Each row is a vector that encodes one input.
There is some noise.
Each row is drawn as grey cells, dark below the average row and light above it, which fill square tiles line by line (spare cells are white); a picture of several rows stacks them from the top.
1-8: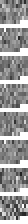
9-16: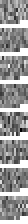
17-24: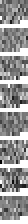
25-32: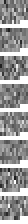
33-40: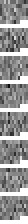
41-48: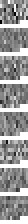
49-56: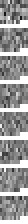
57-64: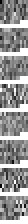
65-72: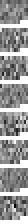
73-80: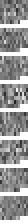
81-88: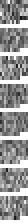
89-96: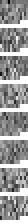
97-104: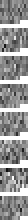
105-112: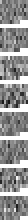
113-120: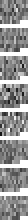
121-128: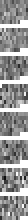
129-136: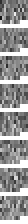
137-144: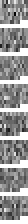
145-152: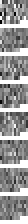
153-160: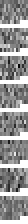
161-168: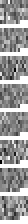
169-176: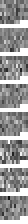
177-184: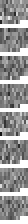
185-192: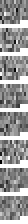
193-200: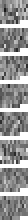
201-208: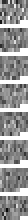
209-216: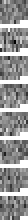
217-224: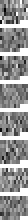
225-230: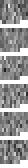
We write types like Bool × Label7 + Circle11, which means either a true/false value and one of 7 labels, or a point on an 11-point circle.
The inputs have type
(Bool × Bool × Bool + Line5) × (Line6 + Tree7) + Tree9.
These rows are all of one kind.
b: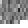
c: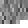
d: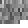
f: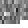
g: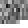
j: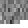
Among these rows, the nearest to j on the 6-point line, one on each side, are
b and c.
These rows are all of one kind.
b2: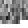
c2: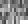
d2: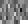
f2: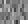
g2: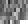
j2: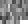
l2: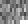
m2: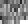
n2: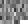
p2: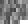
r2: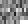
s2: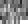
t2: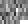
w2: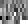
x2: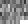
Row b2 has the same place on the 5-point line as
c2, d2, j2 and x2.
